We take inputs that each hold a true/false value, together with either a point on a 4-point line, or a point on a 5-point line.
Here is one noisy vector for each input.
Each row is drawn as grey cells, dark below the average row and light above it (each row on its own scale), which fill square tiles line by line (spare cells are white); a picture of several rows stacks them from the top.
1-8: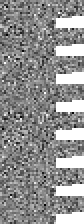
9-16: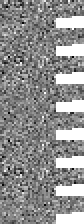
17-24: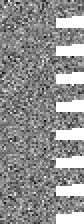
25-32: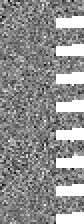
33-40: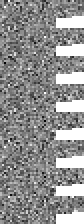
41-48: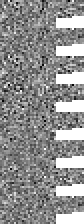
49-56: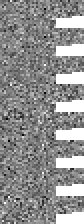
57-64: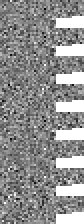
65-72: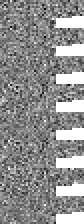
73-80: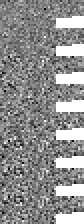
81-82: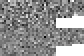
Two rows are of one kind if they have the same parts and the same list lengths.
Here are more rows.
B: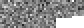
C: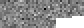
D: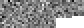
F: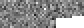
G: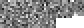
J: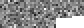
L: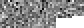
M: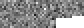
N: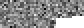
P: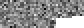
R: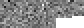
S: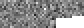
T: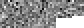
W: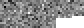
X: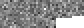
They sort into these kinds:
B, F, G, J, L, M, S, T, X
C, D, N, P, R, W

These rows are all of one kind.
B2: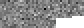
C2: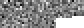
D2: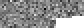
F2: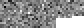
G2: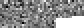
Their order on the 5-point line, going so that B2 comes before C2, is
F2, B2, D2, C2, G2.
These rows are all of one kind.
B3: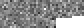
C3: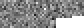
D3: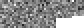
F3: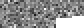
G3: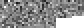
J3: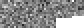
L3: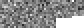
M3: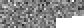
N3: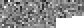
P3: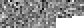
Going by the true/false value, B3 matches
C3 and F3.
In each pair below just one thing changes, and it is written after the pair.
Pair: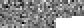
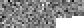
the place on the 5-point line
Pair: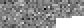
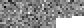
the true/false value
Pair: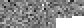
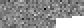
the true/false value
